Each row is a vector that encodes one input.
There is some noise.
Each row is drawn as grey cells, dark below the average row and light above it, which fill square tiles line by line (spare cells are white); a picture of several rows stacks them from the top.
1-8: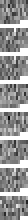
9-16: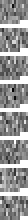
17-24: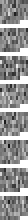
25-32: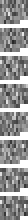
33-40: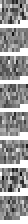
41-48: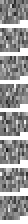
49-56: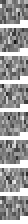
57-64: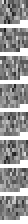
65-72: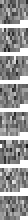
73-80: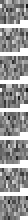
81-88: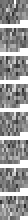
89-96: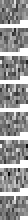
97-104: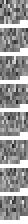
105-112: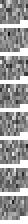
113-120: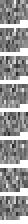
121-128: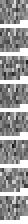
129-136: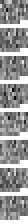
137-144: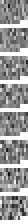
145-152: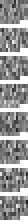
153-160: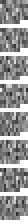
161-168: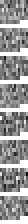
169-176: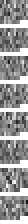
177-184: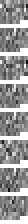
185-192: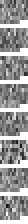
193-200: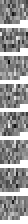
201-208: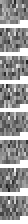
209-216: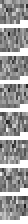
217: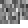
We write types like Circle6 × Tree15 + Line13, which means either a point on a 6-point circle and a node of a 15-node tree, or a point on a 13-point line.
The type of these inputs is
Circle8 × Circle8 + List2(Line8).
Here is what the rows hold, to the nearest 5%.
About 30% of them hold a point on each of two 8-point circles. The rest are lists of up to two points on an 8-point line: a few of all rows are empty, 30% hold one and 40% two.
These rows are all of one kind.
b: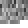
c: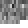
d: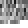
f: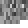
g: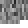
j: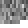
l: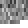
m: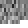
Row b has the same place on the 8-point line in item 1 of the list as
d and f.
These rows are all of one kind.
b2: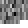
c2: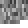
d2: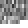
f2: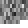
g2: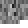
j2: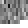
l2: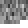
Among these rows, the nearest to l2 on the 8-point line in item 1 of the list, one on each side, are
c2 and j2.
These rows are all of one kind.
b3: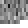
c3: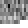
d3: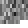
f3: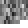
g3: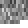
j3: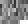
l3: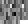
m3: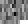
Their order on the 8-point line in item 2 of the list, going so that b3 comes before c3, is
b3, j3, m3, g3, d3, f3, l3, c3.
